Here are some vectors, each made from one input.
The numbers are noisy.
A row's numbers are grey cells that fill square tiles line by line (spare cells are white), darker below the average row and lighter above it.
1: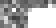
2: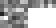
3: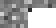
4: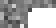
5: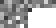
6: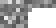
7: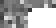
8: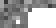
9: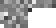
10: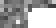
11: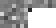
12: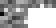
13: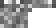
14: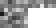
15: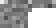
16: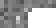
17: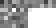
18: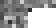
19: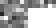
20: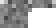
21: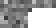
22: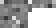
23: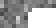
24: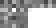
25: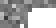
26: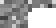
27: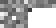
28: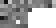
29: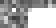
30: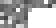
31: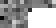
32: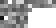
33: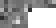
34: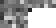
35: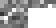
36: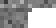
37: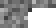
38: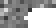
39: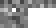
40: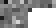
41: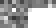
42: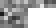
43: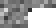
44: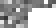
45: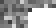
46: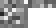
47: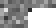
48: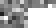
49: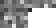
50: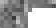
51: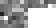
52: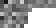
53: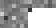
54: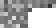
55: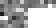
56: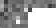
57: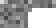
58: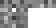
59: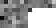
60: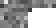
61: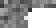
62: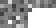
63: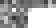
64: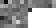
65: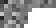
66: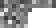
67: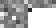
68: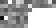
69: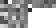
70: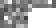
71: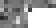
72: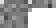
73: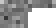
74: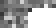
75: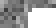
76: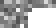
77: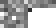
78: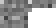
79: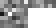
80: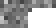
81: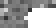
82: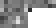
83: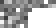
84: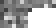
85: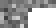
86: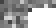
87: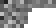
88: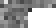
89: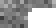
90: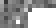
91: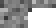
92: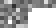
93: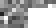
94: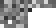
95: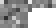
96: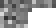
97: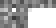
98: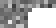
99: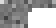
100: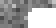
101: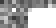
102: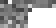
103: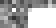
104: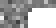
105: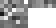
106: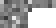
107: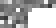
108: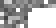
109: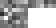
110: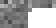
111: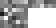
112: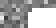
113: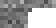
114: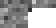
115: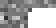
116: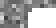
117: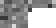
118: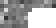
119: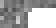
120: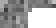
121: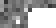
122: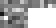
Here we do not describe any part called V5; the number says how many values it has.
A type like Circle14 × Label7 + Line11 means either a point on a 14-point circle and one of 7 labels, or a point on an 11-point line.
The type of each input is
(Bool × Bool × Bool + V5) × V5 + List2(Line4).
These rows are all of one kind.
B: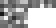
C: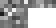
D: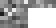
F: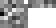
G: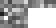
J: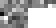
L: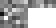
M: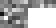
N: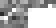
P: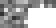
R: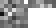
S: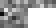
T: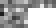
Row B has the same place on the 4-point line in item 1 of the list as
F, G, L and M.
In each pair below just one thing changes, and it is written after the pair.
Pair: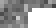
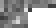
one of the three true/false values
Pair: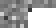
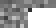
one of the three true/false values
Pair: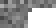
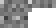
the value of V5
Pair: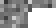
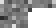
one of the three true/false values
